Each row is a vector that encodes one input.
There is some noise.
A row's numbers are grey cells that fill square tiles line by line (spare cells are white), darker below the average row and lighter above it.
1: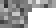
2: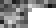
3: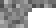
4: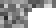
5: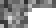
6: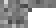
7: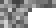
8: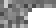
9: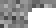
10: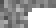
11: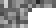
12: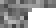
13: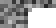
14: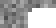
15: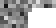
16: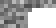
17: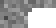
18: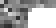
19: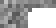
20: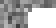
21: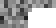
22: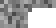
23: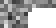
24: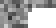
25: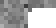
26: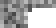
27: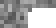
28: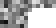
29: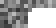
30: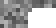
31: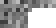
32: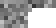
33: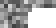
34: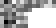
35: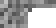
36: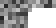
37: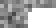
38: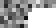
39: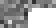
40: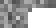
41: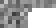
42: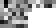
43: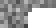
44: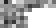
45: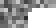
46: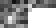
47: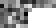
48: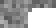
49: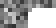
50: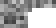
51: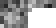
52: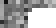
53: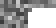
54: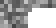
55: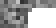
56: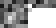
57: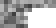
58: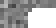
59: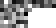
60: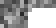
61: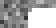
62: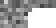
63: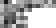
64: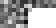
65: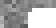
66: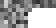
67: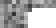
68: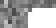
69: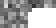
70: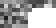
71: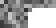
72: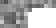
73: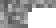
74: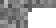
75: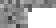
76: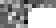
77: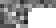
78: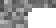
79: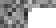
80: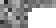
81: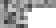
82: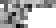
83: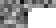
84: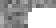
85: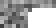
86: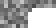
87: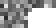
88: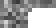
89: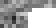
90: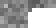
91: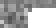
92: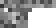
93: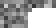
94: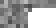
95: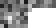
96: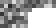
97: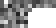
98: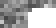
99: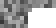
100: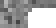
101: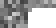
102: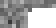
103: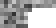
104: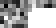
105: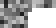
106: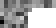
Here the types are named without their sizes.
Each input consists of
either a fixed value, or two labels, or a node of a tree.
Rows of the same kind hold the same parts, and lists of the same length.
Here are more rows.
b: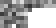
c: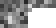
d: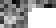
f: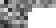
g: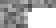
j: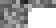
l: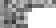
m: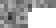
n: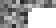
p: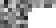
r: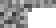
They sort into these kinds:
b, g, l, m, r
c, d
f, j, n, p

